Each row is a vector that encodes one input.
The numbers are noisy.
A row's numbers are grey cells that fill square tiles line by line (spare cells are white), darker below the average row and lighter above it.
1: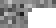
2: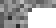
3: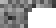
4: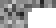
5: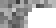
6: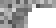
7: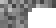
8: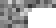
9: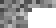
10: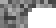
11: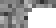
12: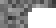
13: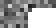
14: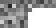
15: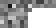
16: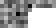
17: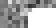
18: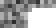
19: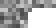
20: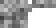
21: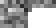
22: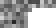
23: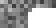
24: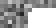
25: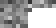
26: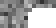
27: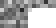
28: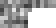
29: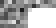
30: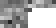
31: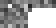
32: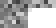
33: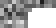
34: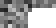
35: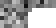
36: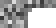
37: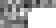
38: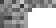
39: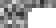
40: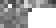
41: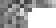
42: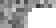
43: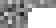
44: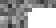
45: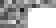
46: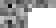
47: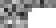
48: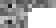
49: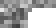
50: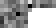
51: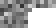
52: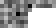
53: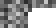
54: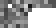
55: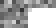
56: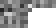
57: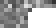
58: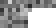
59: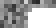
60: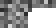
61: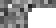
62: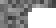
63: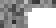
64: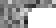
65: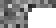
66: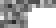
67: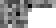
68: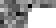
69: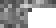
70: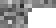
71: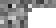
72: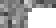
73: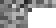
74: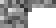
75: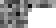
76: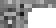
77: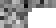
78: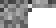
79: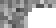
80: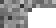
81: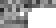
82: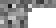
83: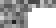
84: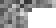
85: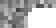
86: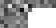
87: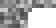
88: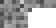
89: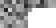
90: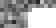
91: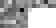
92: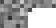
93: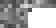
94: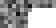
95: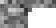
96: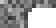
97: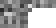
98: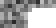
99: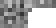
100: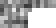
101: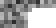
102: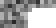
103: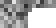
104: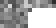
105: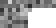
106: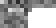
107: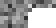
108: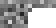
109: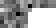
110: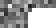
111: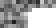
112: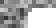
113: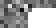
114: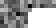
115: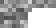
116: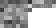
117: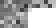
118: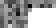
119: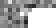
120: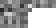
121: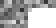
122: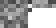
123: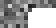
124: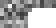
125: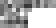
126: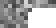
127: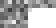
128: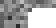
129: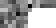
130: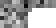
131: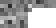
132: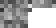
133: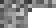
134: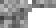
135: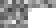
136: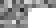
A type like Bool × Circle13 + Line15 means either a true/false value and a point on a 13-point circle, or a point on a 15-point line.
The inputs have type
(Label11 + Line8) × Label12.
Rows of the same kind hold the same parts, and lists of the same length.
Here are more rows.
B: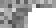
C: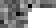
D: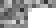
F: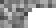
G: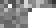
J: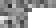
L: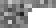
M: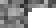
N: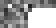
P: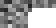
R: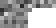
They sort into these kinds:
B, F, J, M, P, R
C, D, G, L, N

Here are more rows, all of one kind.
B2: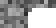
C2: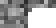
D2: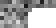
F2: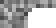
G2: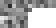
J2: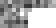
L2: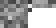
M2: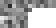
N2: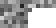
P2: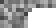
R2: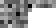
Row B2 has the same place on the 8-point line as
D2, F2 and P2.
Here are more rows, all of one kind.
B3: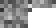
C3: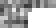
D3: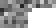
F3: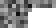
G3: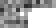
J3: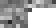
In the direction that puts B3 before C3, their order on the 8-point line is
F3, B3, G3, D3, J3, C3.
